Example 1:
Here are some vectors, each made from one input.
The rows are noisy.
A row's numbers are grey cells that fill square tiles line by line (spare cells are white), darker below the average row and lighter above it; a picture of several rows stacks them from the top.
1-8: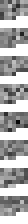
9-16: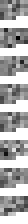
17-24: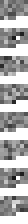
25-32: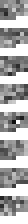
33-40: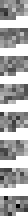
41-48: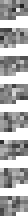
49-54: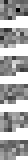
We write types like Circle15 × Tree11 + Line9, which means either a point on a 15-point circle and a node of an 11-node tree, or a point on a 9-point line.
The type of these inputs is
Label10.
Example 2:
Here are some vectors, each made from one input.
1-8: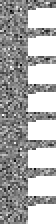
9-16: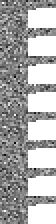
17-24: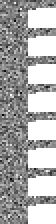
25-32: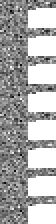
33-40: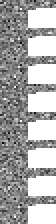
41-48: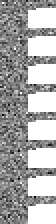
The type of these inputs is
Bool × Bool × Bool × Bool.
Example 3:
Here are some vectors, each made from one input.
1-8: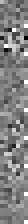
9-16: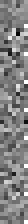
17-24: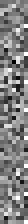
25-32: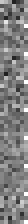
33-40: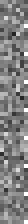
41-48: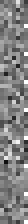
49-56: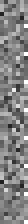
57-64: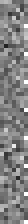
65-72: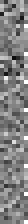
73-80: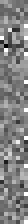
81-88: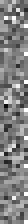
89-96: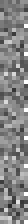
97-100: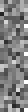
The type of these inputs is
Tree11.
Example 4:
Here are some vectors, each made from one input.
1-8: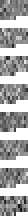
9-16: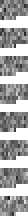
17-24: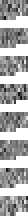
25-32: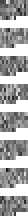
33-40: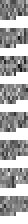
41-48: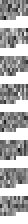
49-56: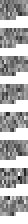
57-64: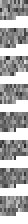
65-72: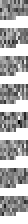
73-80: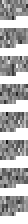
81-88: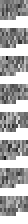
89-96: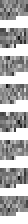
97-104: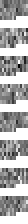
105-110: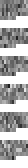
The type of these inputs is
Line6 × Line6.
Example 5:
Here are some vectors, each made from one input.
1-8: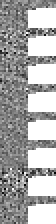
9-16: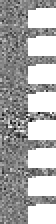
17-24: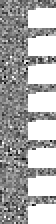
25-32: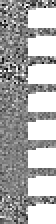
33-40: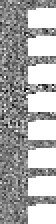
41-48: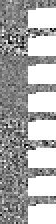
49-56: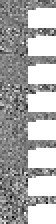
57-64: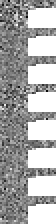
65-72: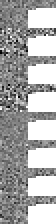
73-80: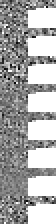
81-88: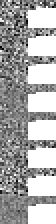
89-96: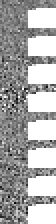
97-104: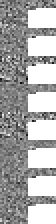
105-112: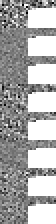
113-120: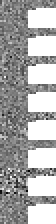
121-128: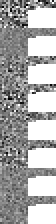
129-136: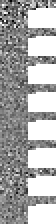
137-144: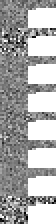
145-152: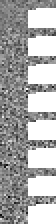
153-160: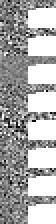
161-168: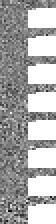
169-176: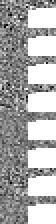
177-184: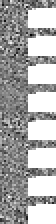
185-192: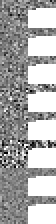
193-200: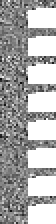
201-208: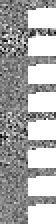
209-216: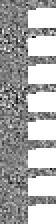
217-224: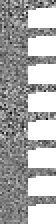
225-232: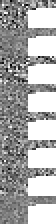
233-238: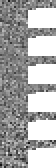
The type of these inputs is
Label7.
